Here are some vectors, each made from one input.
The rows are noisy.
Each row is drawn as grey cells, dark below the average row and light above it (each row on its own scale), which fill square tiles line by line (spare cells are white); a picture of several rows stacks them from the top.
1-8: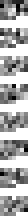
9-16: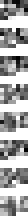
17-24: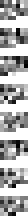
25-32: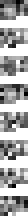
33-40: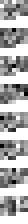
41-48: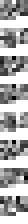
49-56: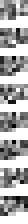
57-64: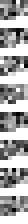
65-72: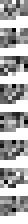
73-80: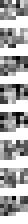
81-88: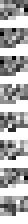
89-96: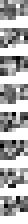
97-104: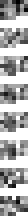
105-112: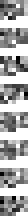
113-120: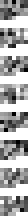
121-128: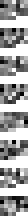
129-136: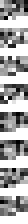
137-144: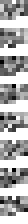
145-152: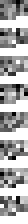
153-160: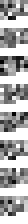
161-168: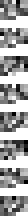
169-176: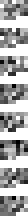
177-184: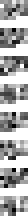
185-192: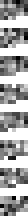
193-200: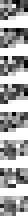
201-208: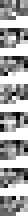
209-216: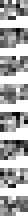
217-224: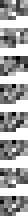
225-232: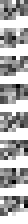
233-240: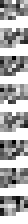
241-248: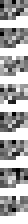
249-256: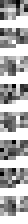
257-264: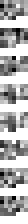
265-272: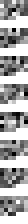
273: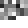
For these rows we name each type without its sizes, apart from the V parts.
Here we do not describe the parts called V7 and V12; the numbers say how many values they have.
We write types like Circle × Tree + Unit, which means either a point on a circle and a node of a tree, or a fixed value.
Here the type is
Bool × Bool × Bool × (Line + V12) × V7.
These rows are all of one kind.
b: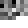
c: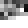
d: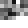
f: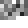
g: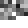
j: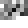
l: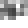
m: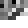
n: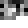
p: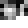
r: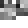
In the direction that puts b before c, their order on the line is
g, d, r, p, b, n, j, f, c, m, l.
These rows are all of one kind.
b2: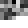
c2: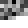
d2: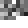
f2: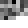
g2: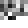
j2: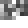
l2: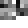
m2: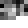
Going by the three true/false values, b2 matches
c2 and f2.
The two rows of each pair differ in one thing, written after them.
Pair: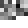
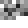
one of the three true/false values
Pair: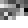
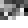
the value of V7
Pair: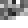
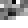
the value of V7
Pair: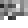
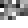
one of the three true/false values
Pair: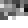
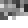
the place on the line
